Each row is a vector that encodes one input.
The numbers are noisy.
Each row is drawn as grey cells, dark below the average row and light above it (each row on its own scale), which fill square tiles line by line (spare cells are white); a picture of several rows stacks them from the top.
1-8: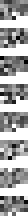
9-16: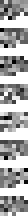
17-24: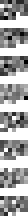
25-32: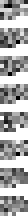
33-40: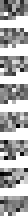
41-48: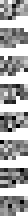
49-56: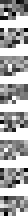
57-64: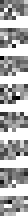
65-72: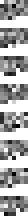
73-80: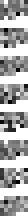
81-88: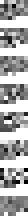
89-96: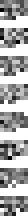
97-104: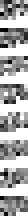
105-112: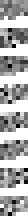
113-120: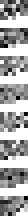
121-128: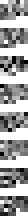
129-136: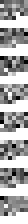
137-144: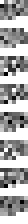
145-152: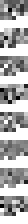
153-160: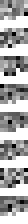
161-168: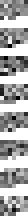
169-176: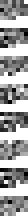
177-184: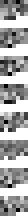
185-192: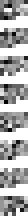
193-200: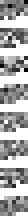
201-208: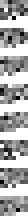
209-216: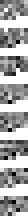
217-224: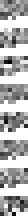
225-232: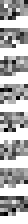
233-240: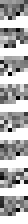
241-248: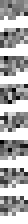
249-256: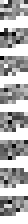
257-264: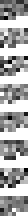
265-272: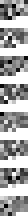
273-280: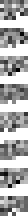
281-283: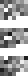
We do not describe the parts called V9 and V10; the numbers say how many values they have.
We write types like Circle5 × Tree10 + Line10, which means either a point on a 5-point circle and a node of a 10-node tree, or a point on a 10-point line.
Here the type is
(Bool × Bool × Bool + Unit) × V9 + Label8 × (Line5 + V10).
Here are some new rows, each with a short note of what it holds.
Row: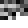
one of 8 labels and a value of V10
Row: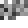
a value of V9
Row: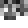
one of 8 labels and a value of V10
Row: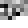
three true/false values and a value of V9
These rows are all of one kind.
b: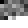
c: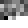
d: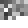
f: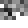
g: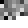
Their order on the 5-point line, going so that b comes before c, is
g, b, c, f, d.
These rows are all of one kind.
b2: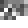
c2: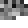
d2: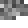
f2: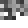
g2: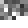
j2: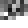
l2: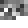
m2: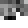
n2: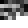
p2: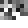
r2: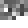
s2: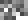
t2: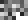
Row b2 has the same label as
l2, p2 and s2.
